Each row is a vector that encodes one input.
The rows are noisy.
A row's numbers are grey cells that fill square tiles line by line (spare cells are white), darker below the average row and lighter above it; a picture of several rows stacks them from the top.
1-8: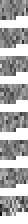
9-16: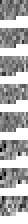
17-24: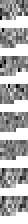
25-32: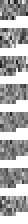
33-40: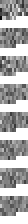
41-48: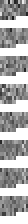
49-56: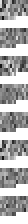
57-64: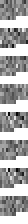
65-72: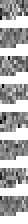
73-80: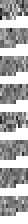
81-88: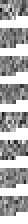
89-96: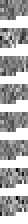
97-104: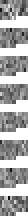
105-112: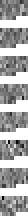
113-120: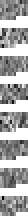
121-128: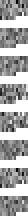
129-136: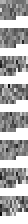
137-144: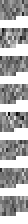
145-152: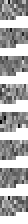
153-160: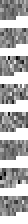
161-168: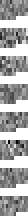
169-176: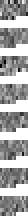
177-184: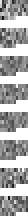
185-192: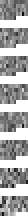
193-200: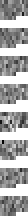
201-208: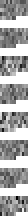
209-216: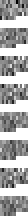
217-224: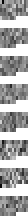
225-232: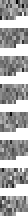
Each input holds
either a point on a 13-point circle, or a point on a 3-point line, a point on a 4-point line and three true/false values.
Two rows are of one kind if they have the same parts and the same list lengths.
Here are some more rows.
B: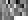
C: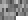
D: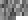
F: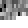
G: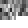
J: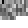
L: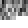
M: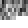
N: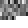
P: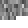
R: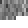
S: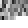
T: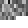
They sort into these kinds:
B, F, G, J, L, M, N, S, T
C, D, P, R

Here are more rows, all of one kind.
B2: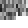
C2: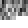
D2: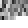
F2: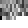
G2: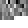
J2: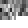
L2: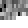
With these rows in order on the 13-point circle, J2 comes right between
C2 and F2.
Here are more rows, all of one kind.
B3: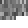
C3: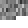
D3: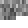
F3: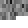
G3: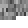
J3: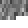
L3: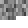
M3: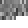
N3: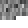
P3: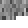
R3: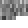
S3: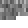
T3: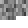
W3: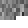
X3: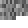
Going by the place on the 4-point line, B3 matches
J3, M3, N3 and W3.
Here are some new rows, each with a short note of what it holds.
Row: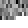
a point on a 13-point circle
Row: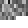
a point on a 13-point circle
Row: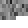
a point on a 3-point line, a point on a 4-point line and three true/false values
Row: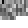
a point on a 13-point circle
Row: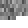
a point on a 3-point line, a point on a 4-point line and three true/false values
